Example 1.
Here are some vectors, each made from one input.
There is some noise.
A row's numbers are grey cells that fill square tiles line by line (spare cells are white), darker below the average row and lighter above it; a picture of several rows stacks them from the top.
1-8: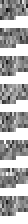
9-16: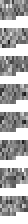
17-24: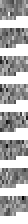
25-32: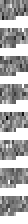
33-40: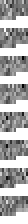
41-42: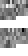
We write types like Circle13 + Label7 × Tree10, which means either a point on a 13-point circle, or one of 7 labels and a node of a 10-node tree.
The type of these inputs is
Label6 × Line5.
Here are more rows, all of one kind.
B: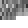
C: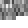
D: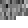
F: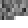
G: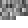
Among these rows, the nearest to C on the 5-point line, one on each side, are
B and F.
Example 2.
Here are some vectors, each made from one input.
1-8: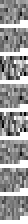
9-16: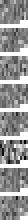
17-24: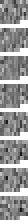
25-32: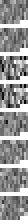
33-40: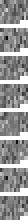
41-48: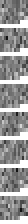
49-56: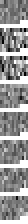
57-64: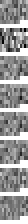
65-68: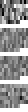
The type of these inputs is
List2(Line5).
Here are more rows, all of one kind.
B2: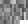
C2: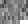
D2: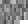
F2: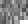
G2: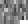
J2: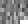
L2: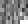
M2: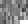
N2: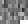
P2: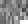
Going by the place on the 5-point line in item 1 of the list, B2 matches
D2 and G2.
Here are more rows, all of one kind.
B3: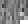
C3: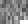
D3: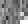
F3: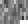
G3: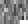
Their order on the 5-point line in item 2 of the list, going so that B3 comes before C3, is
G3, F3, D3, B3, C3.
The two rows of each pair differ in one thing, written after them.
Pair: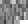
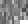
the place on the 5-point line in item 1 of the list
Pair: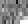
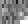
the place on the 5-point line in item 2 of the list
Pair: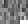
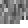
the place on the 5-point line in item 1 of the list
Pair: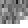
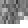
the place on the 5-point line in item 2 of the list
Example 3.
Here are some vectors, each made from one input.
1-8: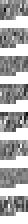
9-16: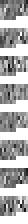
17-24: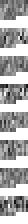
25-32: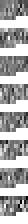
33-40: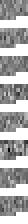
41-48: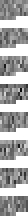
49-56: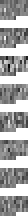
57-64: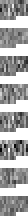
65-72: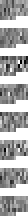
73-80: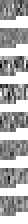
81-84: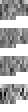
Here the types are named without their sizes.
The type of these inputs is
Bool × Bool × Bool × Bool + Line.
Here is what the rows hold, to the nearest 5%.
About 15% of them hold a point on a line. The rest hold four true/false values.
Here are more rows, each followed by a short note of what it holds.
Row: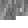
four true/false values
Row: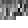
a point on a line
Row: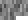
four true/false values
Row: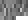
four true/false values
